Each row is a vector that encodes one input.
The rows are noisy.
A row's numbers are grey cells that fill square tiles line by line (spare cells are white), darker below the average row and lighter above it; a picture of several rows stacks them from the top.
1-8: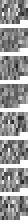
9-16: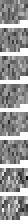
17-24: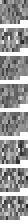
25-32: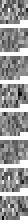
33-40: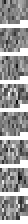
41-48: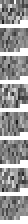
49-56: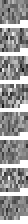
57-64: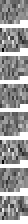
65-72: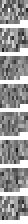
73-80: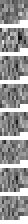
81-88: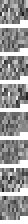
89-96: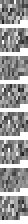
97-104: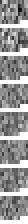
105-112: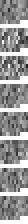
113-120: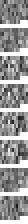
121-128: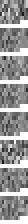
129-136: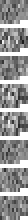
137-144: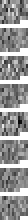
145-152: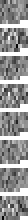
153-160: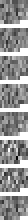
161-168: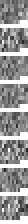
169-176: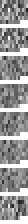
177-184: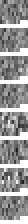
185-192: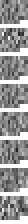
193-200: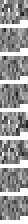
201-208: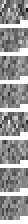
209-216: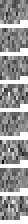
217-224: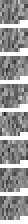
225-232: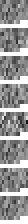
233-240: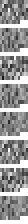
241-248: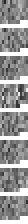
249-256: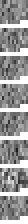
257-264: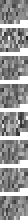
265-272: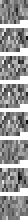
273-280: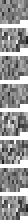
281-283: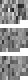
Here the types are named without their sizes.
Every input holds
either a node of a tree, or a list of points on a line.
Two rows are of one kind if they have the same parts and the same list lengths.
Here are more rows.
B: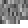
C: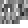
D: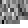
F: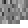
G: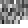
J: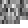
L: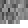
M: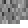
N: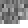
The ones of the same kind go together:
B, F, L, M
C, D, J
G
N

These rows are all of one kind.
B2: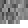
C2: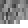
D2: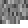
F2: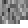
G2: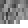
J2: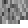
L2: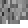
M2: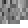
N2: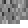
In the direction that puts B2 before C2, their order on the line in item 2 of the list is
D2, B2, L2, G2, C2, F2, M2, J2, N2.
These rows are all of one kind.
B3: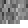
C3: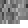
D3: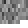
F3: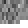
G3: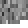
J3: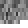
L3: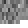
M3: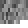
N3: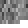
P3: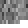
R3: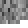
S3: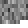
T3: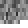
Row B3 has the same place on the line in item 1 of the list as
C3, D3, N3 and P3.
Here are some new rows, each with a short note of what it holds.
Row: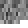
a list of two items
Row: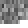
a list of one item
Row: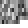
a node of a tree
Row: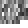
a node of a tree
